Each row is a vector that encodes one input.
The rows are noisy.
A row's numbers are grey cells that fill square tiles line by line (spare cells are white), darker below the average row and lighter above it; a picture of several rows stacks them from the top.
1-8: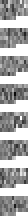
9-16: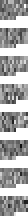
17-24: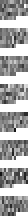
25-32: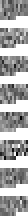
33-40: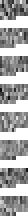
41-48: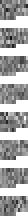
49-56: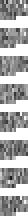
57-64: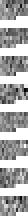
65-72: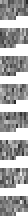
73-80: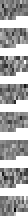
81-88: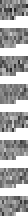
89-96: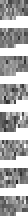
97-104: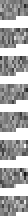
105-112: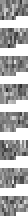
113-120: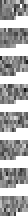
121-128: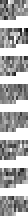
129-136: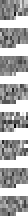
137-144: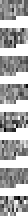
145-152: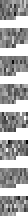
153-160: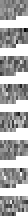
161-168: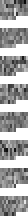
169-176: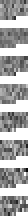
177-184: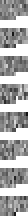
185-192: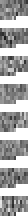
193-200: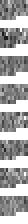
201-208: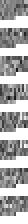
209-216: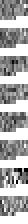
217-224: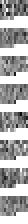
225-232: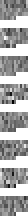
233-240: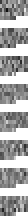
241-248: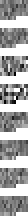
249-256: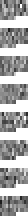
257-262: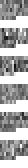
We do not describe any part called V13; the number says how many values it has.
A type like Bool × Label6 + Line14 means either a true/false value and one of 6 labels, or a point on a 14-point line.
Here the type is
List2(Line7 × V13).
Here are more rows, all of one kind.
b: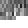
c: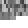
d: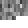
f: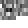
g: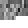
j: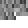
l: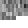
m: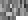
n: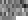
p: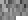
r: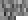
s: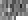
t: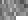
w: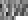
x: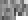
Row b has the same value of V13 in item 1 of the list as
c, l, p and t.
